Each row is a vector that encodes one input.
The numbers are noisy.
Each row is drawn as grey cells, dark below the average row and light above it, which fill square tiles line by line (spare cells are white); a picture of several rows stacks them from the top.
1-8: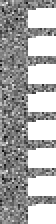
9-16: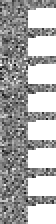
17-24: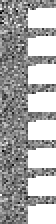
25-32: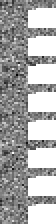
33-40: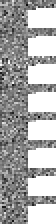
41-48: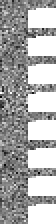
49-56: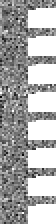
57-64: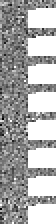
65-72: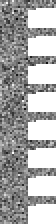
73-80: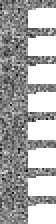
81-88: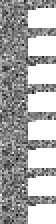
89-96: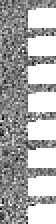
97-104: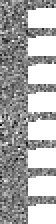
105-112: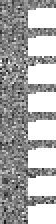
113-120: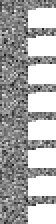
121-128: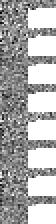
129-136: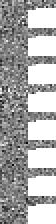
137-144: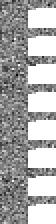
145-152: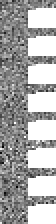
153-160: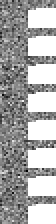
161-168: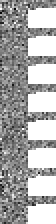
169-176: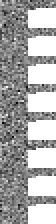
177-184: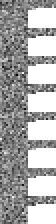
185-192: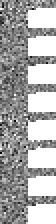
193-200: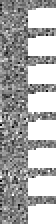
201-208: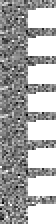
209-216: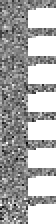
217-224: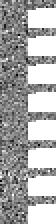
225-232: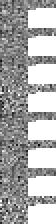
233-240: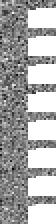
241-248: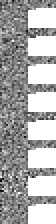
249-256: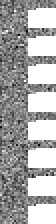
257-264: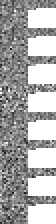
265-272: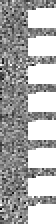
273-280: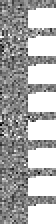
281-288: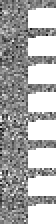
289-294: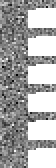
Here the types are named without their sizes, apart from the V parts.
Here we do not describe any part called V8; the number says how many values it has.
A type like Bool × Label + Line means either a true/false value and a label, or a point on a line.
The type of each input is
Label × (Line + V8) + List(Circle) + Tree.
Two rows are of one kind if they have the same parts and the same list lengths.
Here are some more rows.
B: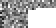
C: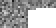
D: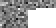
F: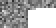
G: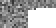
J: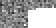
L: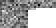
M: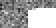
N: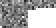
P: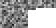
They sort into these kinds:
B
C
D
F, G, J
L
M
N, P

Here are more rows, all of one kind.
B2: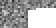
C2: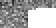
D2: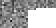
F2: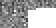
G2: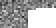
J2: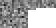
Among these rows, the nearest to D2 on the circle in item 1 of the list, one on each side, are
F2 and J2.
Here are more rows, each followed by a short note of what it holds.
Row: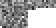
a label and a value of V8
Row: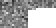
a list of two items
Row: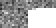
a list of one item
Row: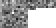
a label and a point on a line
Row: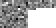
a label and a point on a line
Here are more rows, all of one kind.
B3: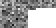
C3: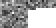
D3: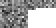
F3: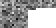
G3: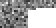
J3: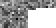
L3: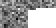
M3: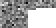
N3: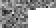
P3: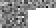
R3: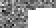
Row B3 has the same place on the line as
F3, J3 and L3.
